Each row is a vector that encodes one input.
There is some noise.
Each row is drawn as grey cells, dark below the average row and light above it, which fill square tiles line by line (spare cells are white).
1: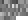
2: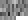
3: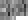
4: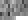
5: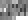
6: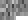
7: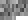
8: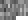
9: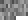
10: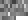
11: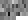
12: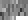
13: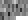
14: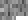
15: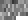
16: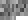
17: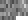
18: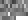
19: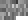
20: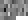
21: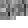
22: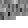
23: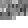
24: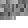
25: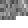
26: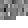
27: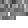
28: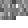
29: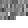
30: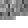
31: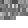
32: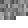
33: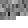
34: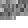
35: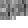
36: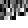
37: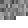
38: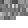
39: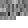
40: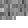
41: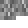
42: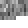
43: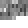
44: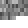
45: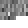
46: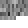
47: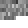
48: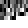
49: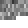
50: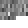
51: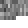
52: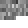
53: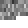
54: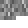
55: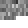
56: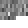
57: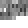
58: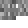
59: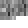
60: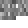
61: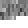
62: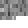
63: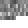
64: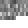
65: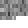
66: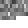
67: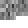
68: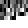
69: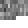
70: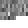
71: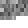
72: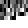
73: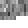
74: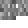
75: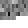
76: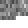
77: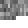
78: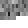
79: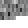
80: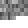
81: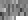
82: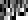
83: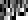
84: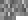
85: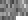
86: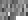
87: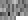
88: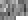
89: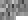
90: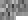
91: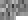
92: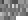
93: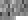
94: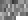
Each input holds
either a fixed value, or one of 12 labels and a true/false value.
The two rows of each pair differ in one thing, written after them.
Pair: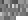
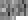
the true/false value
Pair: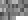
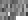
the true/false value
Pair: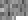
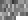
the true/false value
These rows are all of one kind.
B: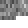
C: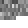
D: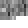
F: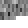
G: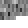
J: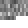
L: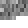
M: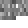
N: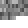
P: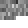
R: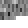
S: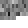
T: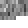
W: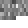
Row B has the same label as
F, G and R.
